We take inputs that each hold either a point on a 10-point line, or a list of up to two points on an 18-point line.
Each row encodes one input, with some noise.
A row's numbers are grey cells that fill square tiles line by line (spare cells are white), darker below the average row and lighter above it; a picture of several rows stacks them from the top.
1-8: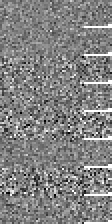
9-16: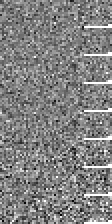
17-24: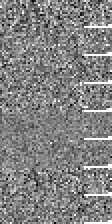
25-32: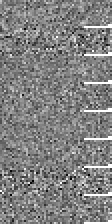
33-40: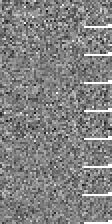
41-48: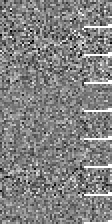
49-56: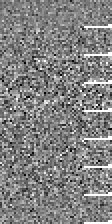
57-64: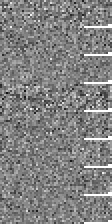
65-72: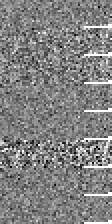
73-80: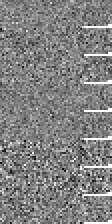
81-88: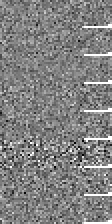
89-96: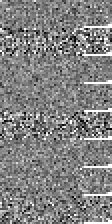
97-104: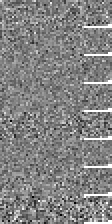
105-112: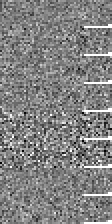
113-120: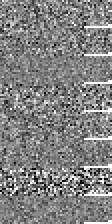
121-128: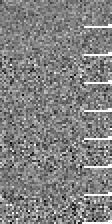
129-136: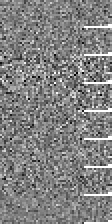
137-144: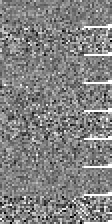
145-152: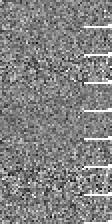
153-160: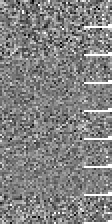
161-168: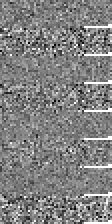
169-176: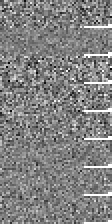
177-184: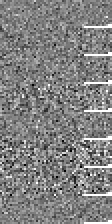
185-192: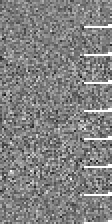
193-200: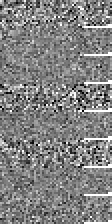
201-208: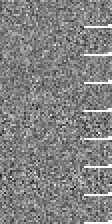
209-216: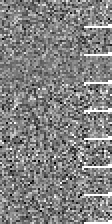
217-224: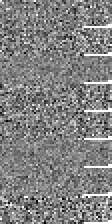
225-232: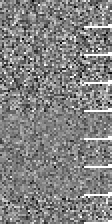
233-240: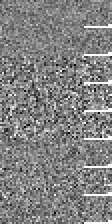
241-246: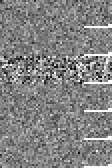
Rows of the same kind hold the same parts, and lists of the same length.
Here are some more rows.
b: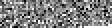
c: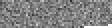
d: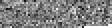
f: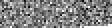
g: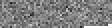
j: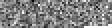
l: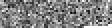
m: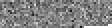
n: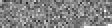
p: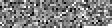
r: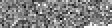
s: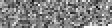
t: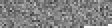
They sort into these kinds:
b
c, d, g, m, p, t
f, n
j, l, r, s

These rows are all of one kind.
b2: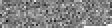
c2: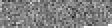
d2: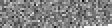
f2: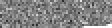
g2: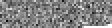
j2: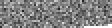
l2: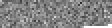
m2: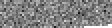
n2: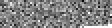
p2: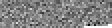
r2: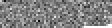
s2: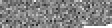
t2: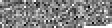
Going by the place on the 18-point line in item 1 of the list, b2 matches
d2, f2, m2 and s2.
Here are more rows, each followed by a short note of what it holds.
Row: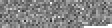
a list of two items
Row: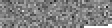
a list of one item
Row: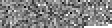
a point on a 10-point line
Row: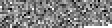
the empty list
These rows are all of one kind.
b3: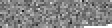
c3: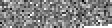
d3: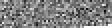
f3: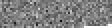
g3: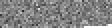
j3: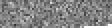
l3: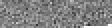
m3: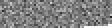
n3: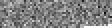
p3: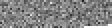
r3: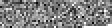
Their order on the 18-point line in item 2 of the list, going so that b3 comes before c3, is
d3, f3, b3, g3, n3, r3, c3, l3, p3, j3, m3.
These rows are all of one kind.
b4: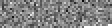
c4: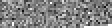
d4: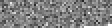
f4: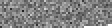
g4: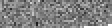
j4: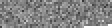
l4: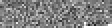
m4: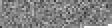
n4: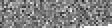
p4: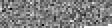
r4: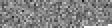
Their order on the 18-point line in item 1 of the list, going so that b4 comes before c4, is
b4, r4, j4, f4, c4, l4, d4, p4, n4, g4, m4.
